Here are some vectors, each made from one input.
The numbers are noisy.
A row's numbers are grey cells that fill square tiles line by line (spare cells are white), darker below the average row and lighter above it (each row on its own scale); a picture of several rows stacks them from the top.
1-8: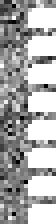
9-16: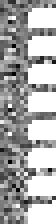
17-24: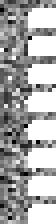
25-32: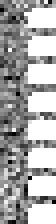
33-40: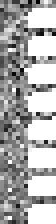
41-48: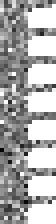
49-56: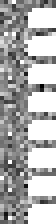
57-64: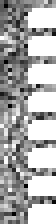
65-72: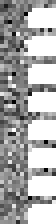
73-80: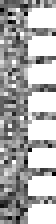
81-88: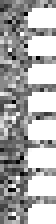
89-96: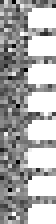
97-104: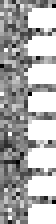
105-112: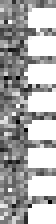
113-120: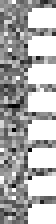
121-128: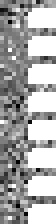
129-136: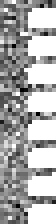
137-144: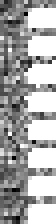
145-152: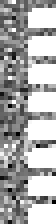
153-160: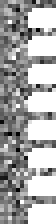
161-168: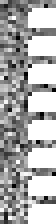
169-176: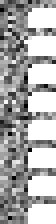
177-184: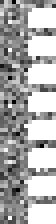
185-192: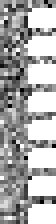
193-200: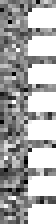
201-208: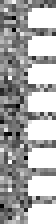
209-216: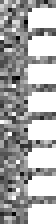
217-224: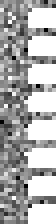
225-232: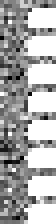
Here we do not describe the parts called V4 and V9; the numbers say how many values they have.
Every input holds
a point on an 11-point circle and a value of V9, together with either a point on a 10-point line, or a value of V4.
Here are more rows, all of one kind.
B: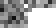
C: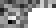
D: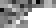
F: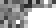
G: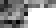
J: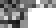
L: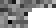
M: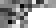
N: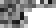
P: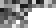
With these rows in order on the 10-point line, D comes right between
M and P.
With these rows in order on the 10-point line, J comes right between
G and N.
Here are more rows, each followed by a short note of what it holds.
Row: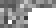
a point on an 11-point circle, a value of V4 and a value of V9
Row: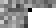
a point on an 11-point circle, a value of V4 and a value of V9
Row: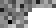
a point on an 11-point circle, a point on a 10-point line and a value of V9
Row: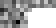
a point on an 11-point circle, a point on a 10-point line and a value of V9
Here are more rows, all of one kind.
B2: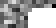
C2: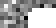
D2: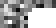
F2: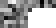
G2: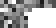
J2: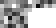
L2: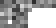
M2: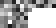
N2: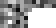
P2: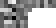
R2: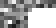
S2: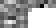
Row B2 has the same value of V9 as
L2, M2 and N2.
